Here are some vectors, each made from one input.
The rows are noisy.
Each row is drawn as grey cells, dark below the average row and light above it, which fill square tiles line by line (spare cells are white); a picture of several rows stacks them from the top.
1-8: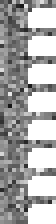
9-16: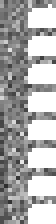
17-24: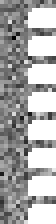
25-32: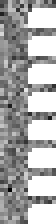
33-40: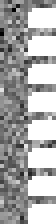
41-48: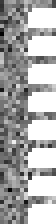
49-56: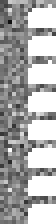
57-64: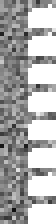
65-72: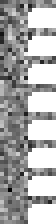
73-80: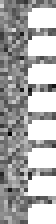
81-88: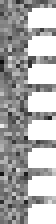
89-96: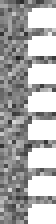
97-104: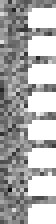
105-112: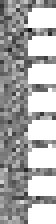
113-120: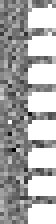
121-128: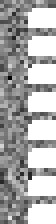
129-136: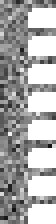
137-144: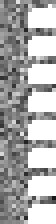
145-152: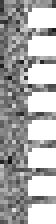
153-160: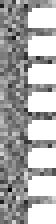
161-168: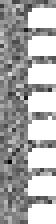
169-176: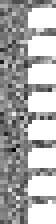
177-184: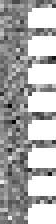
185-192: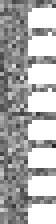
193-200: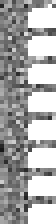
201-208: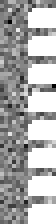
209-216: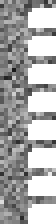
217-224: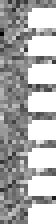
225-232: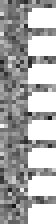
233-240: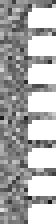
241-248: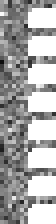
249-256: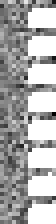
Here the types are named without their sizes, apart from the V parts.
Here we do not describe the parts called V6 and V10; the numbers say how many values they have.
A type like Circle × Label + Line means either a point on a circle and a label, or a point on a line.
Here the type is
(Bool × Bool × Bool + V10) × (Line + V6).
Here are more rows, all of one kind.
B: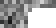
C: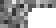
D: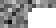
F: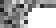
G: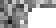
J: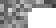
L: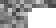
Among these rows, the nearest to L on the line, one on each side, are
D and J.
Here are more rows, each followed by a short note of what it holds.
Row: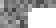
a point on a line and three true/false values
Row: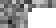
a point on a line and a value of V10
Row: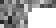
a point on a line and a value of V10
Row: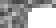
three true/false values and a value of V6
